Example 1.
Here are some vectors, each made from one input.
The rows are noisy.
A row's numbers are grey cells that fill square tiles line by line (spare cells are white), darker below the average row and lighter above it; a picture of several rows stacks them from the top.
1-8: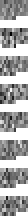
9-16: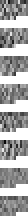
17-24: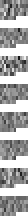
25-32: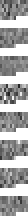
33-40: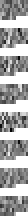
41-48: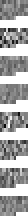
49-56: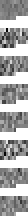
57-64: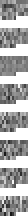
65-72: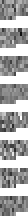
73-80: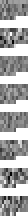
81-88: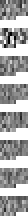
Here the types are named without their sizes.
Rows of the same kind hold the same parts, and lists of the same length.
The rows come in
3 kinds.
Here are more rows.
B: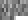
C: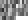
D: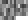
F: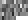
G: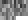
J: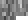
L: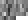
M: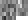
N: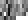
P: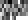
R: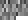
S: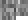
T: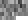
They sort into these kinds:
B, D, F, G, P, T
C, M, S
J, L, N, R

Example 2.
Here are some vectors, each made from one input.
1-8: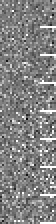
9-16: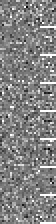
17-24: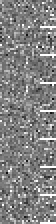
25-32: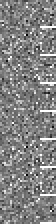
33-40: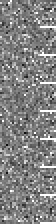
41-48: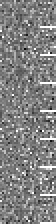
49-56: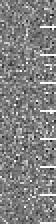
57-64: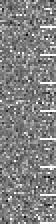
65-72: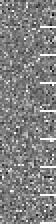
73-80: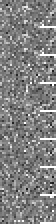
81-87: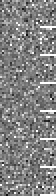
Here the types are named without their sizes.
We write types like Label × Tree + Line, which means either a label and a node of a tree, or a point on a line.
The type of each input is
Circle + Tree.
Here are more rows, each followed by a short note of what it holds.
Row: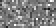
a node of a tree
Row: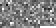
a node of a tree
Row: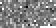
a node of a tree
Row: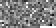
a point on a circle
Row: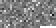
a point on a circle
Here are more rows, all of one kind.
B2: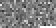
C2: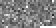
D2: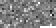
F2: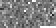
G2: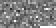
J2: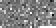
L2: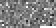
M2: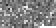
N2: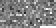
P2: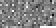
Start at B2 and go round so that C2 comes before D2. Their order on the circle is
B2, G2, N2, L2, P2, C2, M2, J2, D2, F2.
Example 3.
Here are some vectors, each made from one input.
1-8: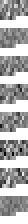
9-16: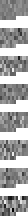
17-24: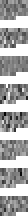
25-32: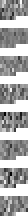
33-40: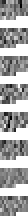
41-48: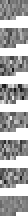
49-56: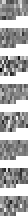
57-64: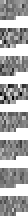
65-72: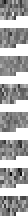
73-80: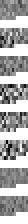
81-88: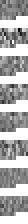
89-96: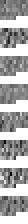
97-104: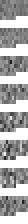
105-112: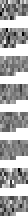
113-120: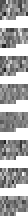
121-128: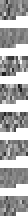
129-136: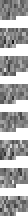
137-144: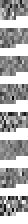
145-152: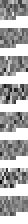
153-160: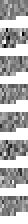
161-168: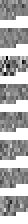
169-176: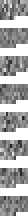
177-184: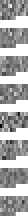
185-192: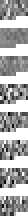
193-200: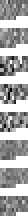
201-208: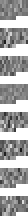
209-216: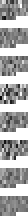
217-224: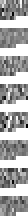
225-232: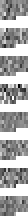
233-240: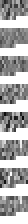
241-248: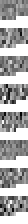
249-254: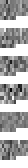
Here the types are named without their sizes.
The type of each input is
List(Line).
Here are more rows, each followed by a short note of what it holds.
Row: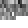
a list of one item
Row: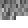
a list of two items
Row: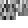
the empty list
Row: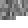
a list of one item
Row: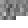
a list of two items
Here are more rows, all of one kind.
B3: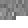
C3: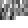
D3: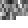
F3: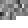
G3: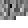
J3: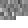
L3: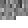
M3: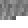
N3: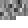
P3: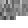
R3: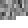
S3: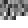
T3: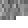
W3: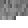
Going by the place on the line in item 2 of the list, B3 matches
L3, R3, S3 and T3.
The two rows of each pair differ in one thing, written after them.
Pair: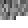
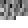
the place on the line in item 2 of the list
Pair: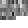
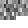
the place on the line in item 1 of the list
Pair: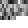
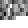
the place on the line in item 2 of the list
